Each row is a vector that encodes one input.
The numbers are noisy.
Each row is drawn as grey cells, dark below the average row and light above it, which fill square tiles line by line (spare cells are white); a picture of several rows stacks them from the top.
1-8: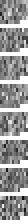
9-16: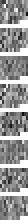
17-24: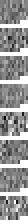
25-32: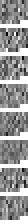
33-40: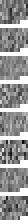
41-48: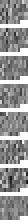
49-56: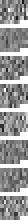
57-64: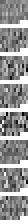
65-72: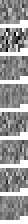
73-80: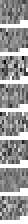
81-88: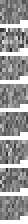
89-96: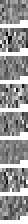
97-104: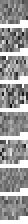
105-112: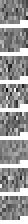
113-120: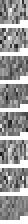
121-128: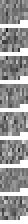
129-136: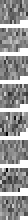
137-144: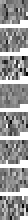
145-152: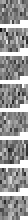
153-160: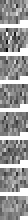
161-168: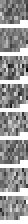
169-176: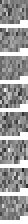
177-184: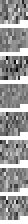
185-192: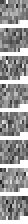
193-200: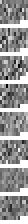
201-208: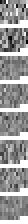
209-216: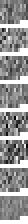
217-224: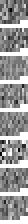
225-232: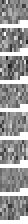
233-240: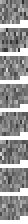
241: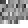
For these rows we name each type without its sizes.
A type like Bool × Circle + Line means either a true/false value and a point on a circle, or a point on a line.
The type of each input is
Bool × (Line + Tree).
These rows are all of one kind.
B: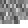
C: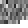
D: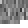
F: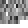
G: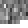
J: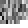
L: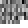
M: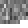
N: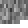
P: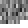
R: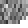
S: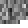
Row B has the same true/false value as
J and P.
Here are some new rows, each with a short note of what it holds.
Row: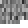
a point on a line and a true/false value
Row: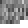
a node of a tree and a true/false value
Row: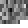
a point on a line and a true/false value
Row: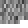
a point on a line and a true/false value
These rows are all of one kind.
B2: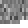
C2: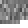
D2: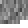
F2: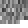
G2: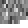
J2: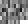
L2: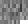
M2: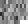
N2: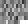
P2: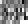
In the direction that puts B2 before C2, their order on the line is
F2, N2, P2, B2, C2, L2, J2, M2, G2, D2.
